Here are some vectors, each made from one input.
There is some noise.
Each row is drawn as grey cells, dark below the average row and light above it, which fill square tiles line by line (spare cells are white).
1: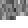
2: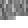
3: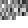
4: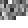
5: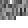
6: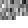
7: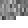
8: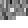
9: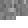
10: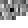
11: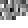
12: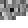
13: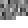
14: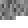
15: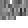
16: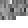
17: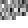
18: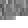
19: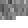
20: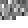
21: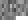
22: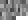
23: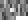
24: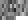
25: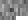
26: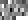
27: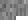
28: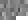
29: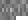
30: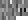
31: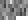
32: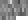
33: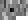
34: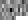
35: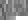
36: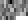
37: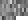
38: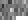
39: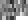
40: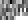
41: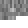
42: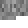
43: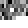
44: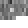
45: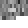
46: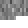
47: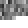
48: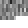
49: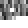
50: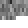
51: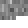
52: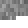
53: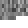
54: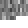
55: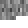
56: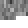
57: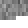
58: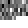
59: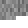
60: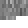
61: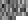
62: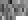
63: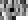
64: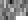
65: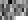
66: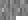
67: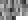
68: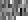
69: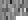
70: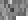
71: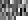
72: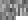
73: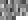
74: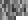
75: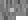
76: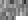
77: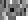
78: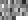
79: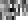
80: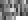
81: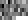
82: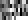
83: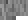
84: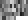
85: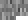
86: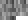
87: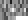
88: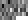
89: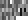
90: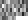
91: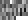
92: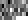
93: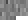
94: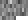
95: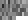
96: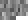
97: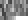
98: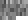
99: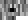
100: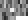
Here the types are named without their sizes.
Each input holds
a point on a line and a true/false value.
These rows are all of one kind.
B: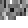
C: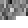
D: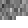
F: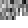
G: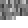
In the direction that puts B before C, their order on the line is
B, G, D, C, F.
